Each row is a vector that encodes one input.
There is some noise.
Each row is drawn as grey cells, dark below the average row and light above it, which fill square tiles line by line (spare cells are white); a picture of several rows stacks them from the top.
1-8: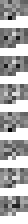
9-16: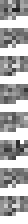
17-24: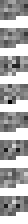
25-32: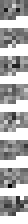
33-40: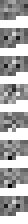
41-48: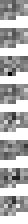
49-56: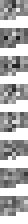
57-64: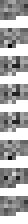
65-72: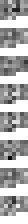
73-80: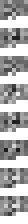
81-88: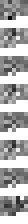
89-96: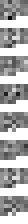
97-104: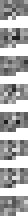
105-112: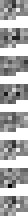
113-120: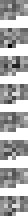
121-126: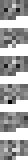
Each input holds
either a fixed value, or three true/false values.
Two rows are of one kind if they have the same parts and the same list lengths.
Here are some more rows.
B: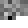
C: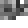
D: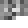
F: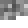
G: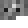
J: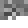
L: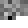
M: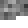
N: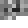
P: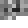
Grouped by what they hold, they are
B, D, F, G, J, L, M, N, P
C

